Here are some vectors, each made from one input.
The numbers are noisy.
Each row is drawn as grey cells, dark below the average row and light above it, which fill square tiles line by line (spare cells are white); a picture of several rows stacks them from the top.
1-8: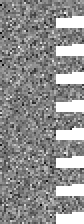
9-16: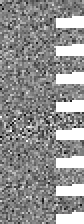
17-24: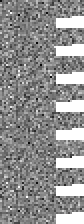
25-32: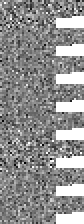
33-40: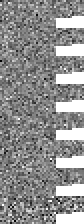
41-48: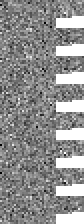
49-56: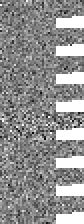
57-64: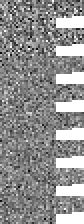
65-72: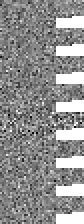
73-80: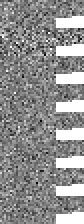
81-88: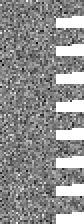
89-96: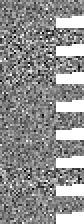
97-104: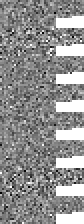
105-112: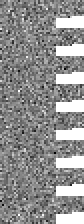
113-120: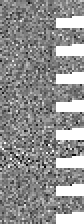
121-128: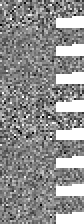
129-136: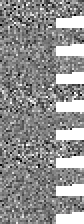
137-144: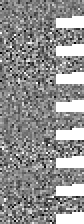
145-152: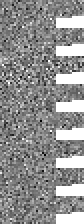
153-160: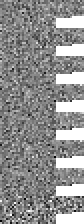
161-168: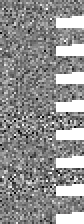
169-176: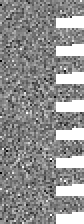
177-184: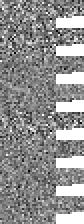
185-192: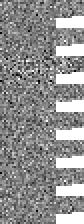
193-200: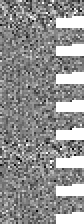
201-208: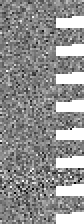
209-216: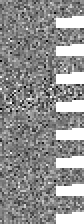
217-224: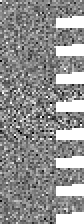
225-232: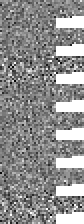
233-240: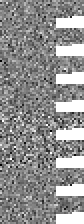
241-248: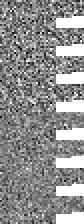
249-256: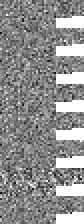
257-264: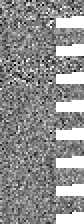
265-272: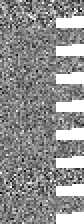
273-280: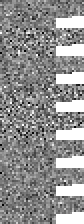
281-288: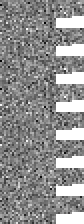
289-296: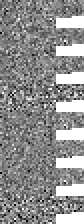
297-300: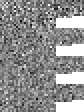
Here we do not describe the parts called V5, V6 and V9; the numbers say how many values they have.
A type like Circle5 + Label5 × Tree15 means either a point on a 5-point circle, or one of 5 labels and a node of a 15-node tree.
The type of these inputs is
Line7 × V6 + Line8 × (Tree11 + V5) × V9.
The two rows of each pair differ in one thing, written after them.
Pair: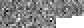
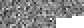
the node of the tree
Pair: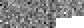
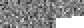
the value of V9
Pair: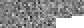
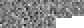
the node of the tree
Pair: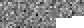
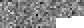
the place on the 8-point line
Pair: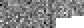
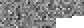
the value of V9
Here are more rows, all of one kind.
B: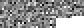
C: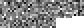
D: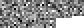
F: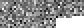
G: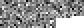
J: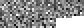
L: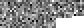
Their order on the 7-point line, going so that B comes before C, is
B, G, D, J, F, L, C.
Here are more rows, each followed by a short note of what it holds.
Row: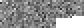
a point on an 8-point line, a value of V5 and a value of V9
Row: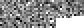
a point on a 7-point line and a value of V6
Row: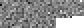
a point on an 8-point line, a value of V5 and a value of V9
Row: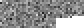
a point on an 8-point line, a value of V5 and a value of V9
